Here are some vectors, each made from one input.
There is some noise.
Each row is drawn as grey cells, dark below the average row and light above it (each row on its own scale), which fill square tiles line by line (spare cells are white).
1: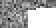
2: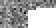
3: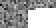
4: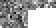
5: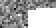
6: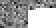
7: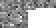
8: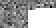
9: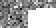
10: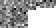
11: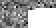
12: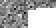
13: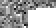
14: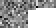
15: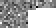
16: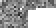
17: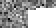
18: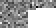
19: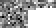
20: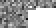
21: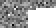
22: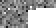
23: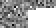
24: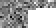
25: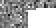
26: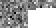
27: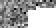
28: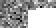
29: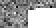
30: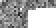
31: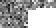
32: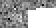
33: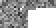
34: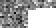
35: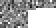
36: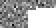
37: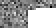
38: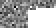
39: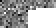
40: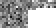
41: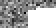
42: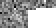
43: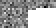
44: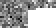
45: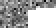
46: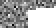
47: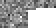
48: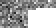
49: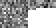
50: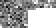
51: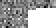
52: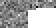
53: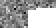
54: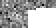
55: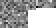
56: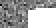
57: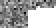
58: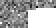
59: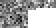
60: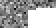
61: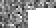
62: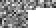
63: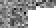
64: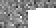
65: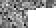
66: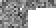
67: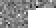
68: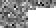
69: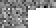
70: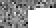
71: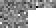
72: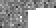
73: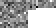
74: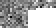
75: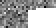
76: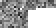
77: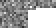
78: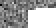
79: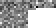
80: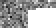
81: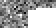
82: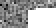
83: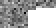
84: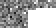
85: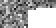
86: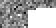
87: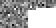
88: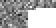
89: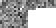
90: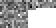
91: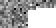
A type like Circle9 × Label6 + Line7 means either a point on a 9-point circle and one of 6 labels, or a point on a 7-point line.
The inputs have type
Bool × Label6 + Unit.
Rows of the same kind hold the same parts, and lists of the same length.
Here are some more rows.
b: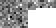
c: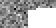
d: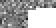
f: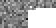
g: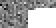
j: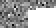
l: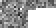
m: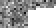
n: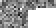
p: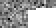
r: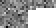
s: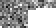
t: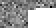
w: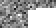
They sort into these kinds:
b, c, d, f, g, j, m, p, r, s, t, w
l, n

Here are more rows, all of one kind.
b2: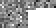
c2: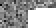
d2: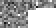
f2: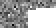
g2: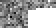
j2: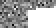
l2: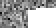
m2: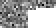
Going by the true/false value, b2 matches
d2 and l2.
